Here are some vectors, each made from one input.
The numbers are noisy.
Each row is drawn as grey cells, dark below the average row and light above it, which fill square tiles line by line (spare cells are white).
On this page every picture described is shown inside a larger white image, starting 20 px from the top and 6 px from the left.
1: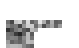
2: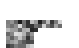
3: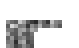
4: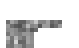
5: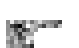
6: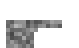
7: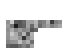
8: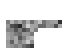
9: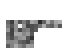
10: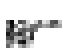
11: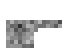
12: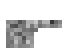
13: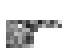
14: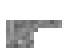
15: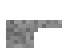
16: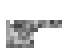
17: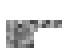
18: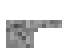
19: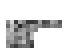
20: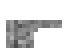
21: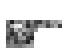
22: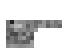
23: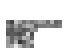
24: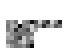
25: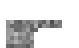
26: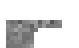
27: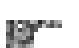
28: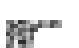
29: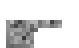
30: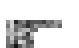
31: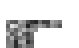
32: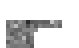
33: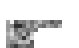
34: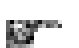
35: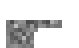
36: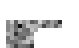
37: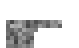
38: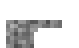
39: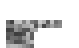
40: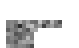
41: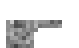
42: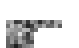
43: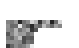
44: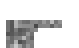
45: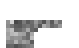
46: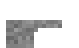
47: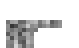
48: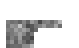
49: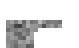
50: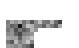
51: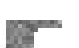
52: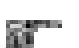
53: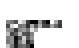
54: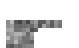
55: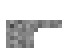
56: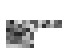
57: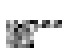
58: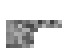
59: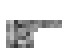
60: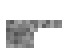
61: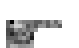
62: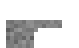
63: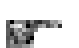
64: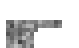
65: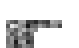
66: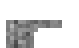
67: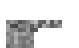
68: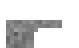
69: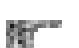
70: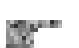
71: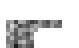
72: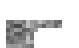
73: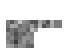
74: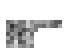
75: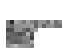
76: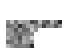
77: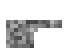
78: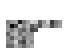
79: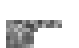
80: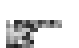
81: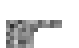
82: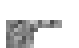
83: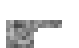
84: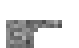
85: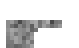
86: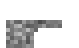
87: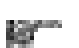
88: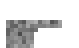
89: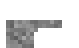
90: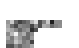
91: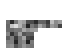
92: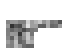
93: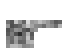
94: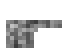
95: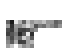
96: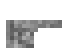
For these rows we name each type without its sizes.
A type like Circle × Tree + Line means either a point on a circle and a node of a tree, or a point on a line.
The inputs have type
Bool × Bool × Bool × (Label + Tree).
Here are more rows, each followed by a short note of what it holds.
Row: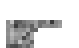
a node of a tree and three true/false values
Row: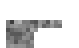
a node of a tree and three true/false values
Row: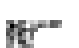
a label and three true/false values
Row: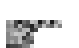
a node of a tree and three true/false values
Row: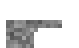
a label and three true/false values
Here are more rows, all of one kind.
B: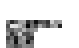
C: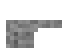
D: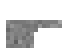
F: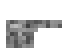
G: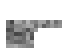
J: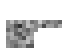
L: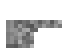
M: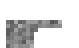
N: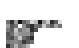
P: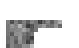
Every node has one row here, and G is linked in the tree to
C, J, N and P.
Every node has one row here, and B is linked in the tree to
N.
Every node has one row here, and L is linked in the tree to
J.
